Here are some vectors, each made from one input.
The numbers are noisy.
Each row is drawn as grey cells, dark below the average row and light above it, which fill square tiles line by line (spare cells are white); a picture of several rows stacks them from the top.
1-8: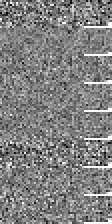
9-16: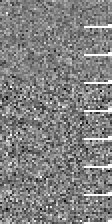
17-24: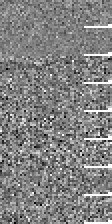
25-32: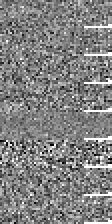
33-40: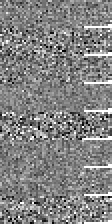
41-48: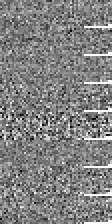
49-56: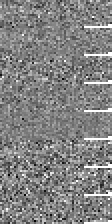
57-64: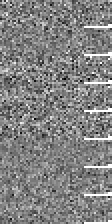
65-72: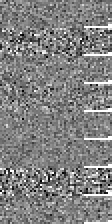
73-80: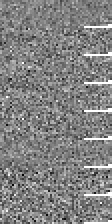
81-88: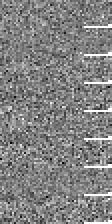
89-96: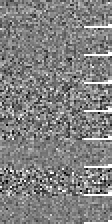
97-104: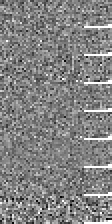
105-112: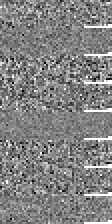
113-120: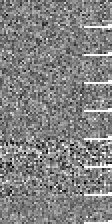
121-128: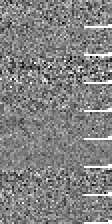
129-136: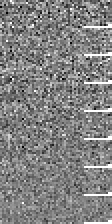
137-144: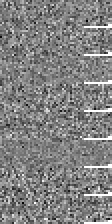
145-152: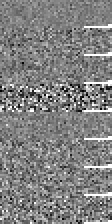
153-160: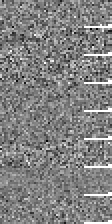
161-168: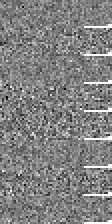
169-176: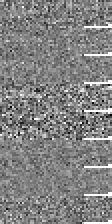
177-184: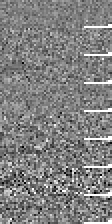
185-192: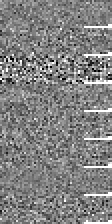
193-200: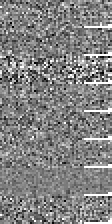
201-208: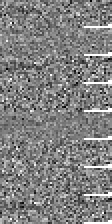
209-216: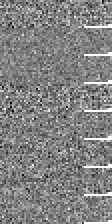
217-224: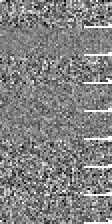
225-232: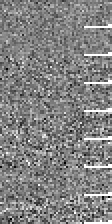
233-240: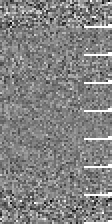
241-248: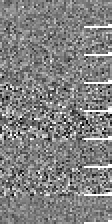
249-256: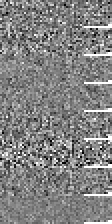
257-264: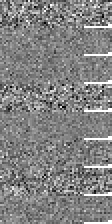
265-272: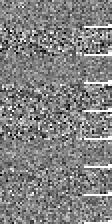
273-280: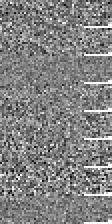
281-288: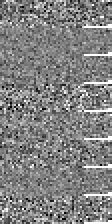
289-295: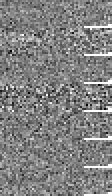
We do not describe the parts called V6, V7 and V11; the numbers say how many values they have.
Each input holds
either a point on a 5-point circle and a value of V6, or a node of a 9-node tree, a true/false value, a value of V7 and a value of V11.
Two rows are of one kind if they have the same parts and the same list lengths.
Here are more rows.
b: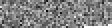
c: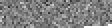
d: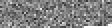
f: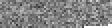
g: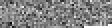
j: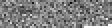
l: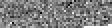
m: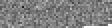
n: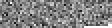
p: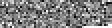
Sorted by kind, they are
b, c, j, l
d, f, g, m, n, p

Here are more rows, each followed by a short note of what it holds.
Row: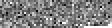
a node of a 9-node tree, a true/false value, a value of V7 and a value of V11
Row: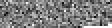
a point on a 5-point circle and a value of V6
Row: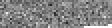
a node of a 9-node tree, a true/false value, a value of V7 and a value of V11
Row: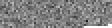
a node of a 9-node tree, a true/false value, a value of V7 and a value of V11
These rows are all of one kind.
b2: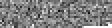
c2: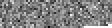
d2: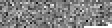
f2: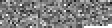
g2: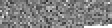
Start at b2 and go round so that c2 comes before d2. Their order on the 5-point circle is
b2, c2, d2, g2, f2.
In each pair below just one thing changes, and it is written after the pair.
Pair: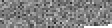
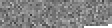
the true/false value
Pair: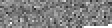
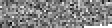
the node of the tree
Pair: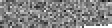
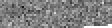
the true/false value
